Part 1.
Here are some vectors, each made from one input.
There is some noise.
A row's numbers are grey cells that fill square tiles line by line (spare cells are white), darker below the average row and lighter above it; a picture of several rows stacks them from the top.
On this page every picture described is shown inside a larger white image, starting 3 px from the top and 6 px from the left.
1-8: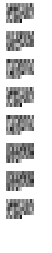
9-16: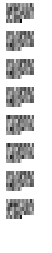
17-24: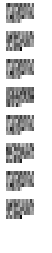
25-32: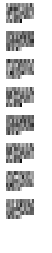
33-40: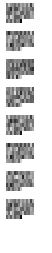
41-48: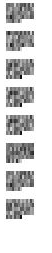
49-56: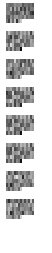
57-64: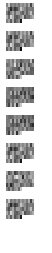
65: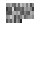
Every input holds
either a point on a 4-point line, or a point on a 5-point line.
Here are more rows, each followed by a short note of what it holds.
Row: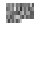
a point on a 5-point line
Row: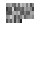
a point on a 4-point line
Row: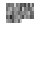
a point on a 5-point line
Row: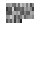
a point on a 4-point line
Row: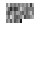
a point on a 4-point line
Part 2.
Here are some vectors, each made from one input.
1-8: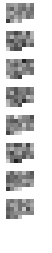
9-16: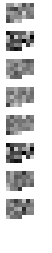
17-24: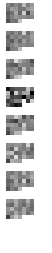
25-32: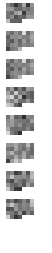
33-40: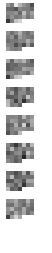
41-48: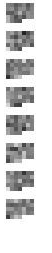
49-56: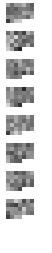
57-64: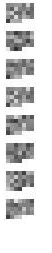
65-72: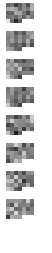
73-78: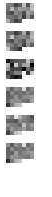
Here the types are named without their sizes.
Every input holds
a list of points on a line.
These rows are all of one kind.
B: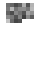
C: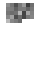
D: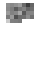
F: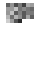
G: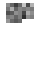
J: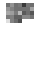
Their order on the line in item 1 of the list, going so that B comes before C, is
B, G, C, D, J, F.
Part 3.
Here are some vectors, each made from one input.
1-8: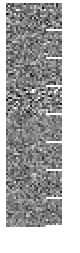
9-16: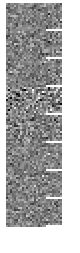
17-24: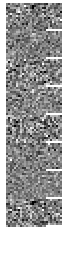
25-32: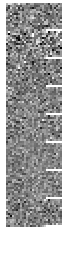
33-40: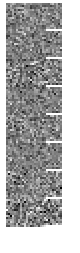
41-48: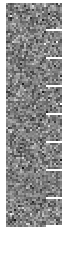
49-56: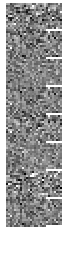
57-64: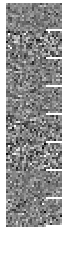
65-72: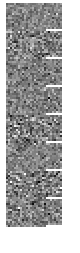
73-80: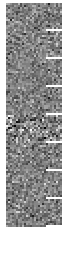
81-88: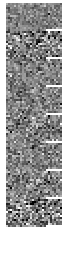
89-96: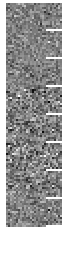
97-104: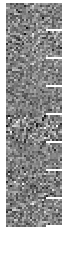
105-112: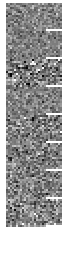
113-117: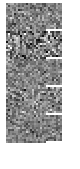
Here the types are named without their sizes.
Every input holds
either a point on a line, or three true/false values.
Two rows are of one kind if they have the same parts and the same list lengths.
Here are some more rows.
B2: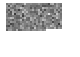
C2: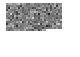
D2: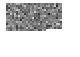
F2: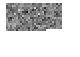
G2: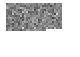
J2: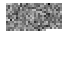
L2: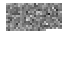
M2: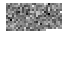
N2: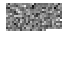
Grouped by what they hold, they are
B2, G2
C2, D2, F2, J2, L2, M2, N2

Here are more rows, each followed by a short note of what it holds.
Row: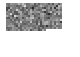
a point on a line
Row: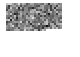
a point on a line
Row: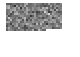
three true/false values
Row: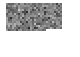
a point on a line
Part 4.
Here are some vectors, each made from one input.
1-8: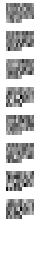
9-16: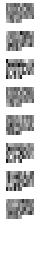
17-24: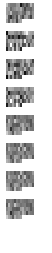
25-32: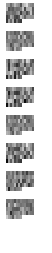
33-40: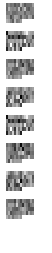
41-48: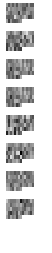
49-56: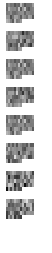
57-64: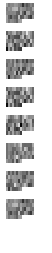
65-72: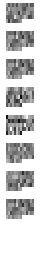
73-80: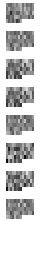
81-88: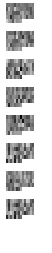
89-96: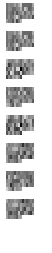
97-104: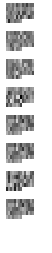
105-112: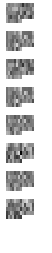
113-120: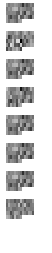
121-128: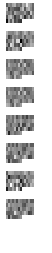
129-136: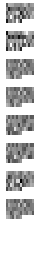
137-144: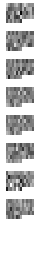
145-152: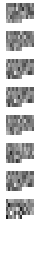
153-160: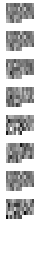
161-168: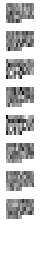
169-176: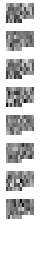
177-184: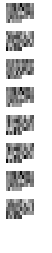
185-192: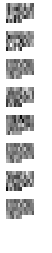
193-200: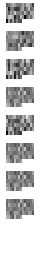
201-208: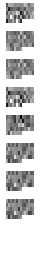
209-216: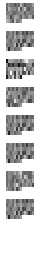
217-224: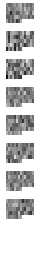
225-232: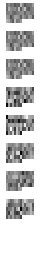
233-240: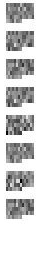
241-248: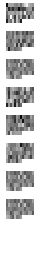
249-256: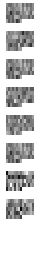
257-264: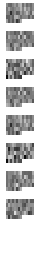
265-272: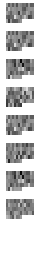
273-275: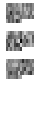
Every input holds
either a point on an 8-point line, or a point on a 10-point line.
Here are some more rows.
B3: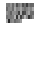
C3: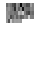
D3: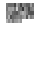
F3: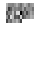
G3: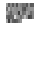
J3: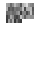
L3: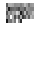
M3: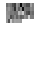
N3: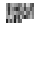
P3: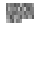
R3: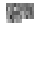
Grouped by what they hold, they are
B3, C3, D3, G3, M3, P3, R3
F3, J3, L3, N3

